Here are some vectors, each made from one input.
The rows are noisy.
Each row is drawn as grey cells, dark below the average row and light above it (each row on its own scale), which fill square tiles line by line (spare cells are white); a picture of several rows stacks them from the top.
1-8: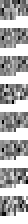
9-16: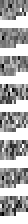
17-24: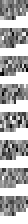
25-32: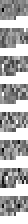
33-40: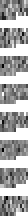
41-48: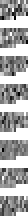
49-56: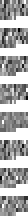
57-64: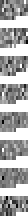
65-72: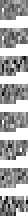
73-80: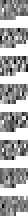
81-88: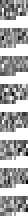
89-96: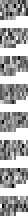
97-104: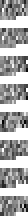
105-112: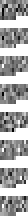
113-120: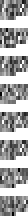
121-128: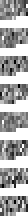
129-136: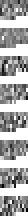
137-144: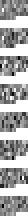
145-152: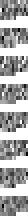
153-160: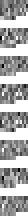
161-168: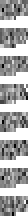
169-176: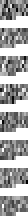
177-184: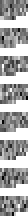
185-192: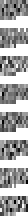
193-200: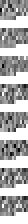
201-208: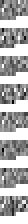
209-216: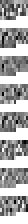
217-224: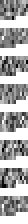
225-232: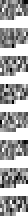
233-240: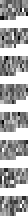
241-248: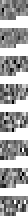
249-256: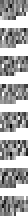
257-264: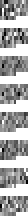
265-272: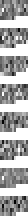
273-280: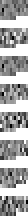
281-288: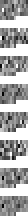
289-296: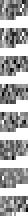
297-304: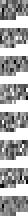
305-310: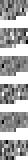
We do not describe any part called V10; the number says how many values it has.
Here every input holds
four true/false values, together with either a point on a 13-point line, or a value of V10.
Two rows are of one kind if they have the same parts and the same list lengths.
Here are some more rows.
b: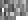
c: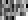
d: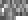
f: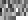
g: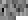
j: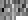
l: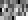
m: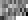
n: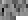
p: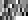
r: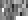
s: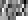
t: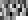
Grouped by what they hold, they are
b, c, d, m, p, r
f, g, j, l, n, s, t

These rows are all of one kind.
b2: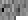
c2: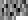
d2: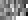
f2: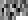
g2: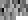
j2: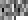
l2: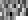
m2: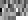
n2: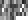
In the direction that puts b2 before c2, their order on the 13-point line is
b2, d2, m2, f2, c2, g2, j2, n2, l2.
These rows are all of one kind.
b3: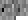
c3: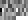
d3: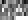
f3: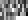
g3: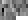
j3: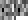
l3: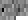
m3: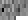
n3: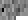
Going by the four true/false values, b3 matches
l3, m3 and n3.
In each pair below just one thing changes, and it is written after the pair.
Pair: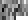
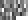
one of the four true/false values
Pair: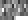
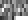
the value of V10
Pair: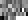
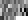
the value of V10
